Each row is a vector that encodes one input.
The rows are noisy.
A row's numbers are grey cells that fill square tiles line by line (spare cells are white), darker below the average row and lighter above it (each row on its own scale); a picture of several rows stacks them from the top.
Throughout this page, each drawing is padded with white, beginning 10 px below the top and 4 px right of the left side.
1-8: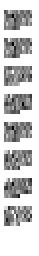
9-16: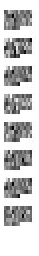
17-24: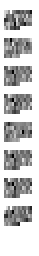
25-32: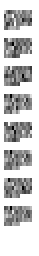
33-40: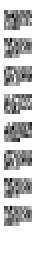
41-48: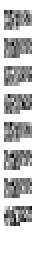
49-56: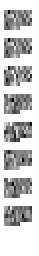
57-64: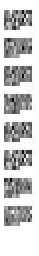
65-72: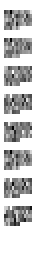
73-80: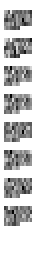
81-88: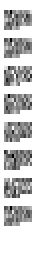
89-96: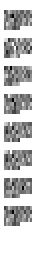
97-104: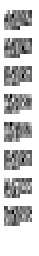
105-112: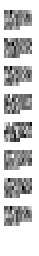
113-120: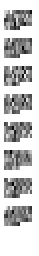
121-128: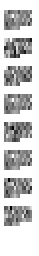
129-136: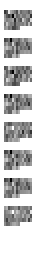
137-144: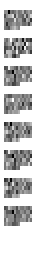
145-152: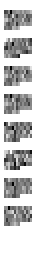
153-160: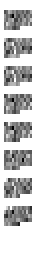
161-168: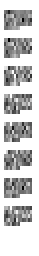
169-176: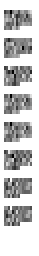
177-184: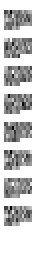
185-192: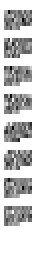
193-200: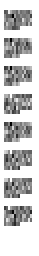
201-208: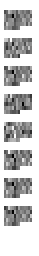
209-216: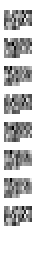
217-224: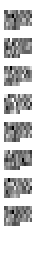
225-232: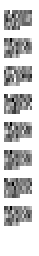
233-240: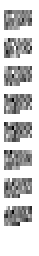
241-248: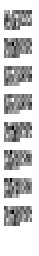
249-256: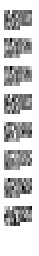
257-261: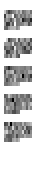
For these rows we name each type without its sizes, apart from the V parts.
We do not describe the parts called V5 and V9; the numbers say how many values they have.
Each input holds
a true/false value, together with either a point on a circle and a value of V5, or a value of V9.
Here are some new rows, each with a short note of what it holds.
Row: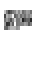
a true/false value and a value of V9
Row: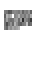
a true/false value and a value of V9
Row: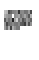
a true/false value and a value of V9
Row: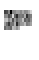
a point on a circle, a true/false value and a value of V5
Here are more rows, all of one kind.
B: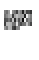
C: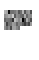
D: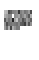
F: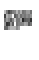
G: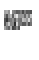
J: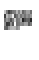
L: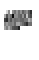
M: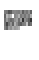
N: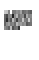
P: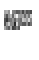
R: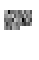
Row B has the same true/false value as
G, L, N and P.
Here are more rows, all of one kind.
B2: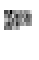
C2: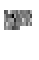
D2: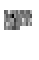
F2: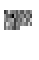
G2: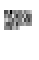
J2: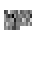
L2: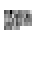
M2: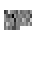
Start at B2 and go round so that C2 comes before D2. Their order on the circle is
B2, F2, M2, J2, G2, C2, D2, L2.
